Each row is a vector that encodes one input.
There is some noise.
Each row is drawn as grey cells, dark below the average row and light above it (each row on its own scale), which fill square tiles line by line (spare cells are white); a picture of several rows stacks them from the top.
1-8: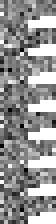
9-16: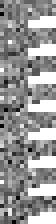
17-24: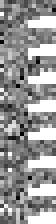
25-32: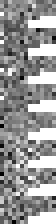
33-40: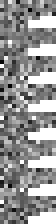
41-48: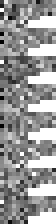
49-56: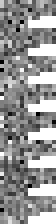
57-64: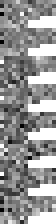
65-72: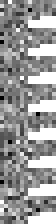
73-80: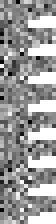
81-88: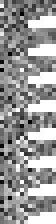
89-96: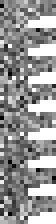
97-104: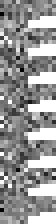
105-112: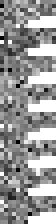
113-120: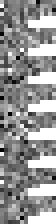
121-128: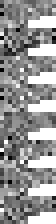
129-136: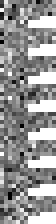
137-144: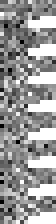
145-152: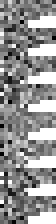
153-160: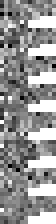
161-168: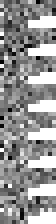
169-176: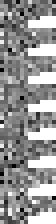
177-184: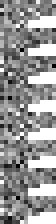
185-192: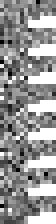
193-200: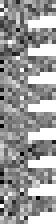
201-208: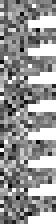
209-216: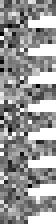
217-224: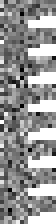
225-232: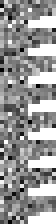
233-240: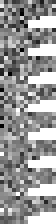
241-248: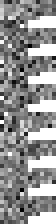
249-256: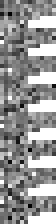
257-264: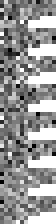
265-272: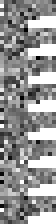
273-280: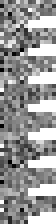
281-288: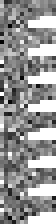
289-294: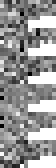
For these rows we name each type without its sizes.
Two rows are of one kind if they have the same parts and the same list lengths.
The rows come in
2 kinds.
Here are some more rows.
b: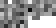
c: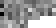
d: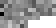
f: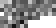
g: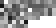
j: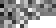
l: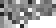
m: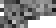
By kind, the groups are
b, f, m
c, d, g, j, l

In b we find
two labels.
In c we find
a point on a line.
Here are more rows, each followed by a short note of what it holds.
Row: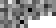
two labels
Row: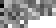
a point on a line
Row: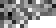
a point on a line
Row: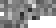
two labels
